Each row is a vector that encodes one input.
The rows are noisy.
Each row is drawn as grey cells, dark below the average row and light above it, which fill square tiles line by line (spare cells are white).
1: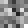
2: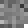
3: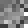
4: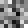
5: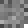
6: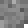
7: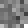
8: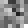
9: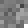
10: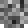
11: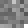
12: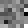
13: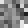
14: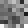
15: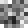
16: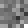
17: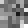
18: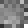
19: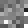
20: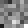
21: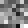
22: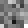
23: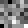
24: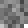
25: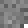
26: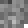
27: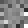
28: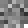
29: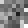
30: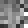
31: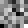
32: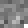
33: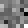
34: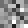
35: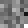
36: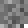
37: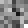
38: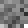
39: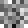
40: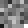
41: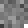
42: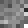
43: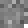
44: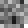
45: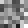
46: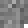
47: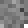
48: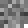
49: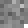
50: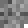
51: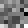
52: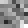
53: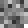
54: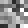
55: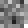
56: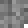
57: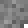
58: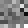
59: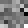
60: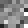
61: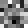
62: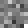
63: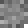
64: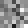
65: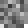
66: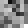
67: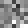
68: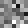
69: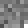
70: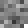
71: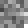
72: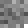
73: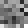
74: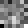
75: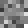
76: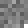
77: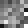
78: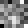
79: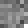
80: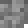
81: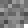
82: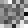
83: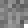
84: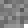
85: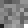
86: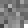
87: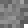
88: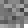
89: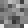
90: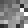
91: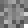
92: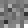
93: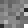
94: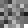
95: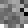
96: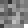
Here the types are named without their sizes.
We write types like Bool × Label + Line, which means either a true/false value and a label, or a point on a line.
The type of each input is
Bool × Bool × Bool × Line + Tree.
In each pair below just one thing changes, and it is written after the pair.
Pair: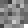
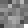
the place on the line
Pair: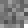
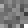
one of the three true/false values
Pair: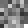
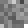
the place on the line
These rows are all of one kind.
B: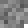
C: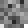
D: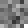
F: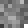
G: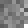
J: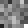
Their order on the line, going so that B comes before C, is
F, J, B, C, G, D.
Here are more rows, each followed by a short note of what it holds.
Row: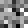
a node of a tree
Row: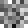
a node of a tree
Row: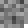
a point on a line and three true/false values
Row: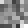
a node of a tree
